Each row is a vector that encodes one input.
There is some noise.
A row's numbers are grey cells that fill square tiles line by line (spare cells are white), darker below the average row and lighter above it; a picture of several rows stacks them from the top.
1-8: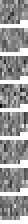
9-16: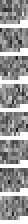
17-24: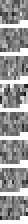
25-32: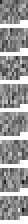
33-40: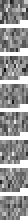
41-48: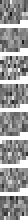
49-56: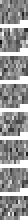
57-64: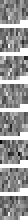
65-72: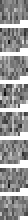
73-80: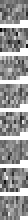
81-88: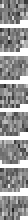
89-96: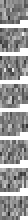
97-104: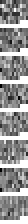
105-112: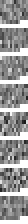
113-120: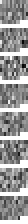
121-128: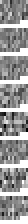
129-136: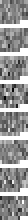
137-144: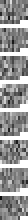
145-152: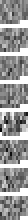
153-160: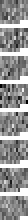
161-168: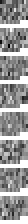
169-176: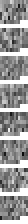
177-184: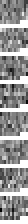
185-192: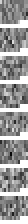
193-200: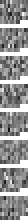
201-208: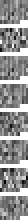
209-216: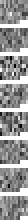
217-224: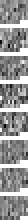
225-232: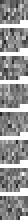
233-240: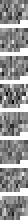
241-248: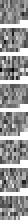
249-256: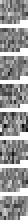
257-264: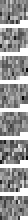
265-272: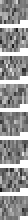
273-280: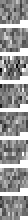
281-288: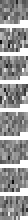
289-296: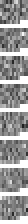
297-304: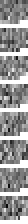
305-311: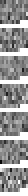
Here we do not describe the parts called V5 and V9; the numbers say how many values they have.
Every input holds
a true/false value, together with either a point on an 8-point line and a value of V5, or a value of V9.
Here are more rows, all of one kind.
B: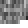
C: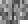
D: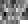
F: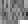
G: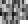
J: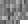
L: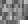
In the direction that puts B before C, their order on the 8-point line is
D, F, B, L, C, J, G.
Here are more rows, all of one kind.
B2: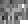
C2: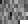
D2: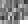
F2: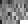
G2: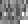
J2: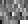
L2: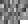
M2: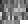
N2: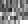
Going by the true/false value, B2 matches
D2, M2 and N2.
